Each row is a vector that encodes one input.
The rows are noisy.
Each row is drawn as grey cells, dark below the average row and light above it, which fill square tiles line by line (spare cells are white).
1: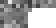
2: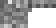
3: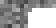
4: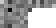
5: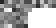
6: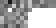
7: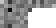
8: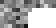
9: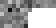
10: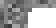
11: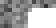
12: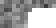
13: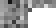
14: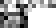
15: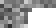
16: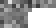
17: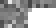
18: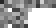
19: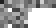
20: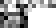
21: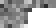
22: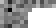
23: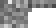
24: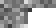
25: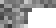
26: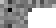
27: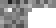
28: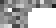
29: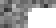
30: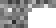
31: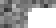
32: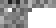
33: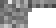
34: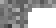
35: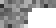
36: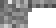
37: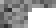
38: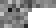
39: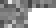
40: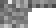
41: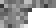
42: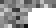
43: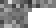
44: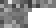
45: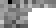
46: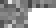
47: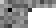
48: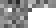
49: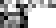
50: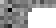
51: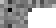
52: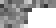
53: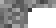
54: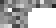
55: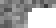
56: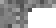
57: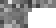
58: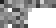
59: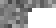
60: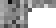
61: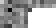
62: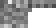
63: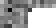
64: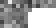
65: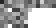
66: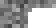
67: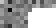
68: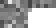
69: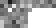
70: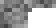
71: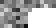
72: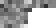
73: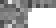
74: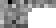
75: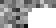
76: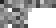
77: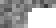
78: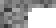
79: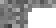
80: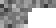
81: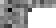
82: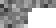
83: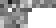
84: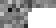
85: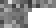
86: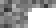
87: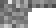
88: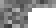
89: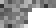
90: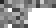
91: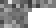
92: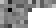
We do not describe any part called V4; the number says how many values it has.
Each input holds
a list of up to two items, each a true/false value and a value of V4.
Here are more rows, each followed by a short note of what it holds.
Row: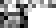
the empty list
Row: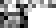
the empty list
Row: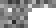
a list of two items
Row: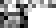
the empty list
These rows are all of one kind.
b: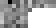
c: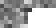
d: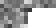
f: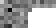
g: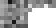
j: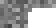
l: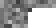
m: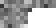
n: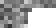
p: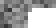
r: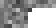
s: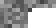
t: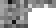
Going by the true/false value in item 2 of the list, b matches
j and m.
